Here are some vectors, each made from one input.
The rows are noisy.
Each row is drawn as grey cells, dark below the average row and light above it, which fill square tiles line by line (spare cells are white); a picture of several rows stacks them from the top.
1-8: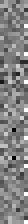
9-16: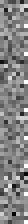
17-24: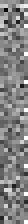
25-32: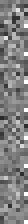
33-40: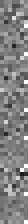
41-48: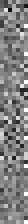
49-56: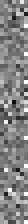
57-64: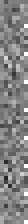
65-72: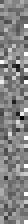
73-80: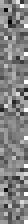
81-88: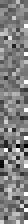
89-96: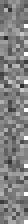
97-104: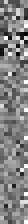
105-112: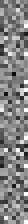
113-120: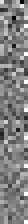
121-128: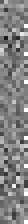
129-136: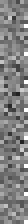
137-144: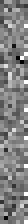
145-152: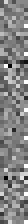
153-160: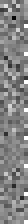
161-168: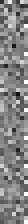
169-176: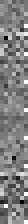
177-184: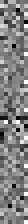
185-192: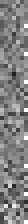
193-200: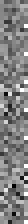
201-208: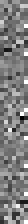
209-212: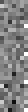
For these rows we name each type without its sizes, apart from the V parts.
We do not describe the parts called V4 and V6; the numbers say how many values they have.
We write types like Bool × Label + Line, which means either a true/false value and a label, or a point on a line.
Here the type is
Bool × V4 + Line × (Tree + V6).
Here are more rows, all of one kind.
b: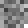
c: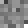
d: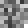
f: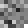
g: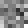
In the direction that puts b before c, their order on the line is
f, d, b, c, g.
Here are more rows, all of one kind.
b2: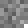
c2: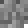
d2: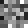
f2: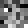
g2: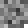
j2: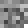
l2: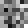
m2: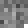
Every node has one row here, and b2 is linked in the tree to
l2.
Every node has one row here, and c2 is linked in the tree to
f2 and g2.
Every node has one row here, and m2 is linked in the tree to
f2 and j2.
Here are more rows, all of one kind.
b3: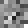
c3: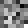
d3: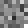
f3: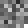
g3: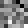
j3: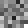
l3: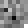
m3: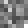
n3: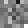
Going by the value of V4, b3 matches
c3 and g3.
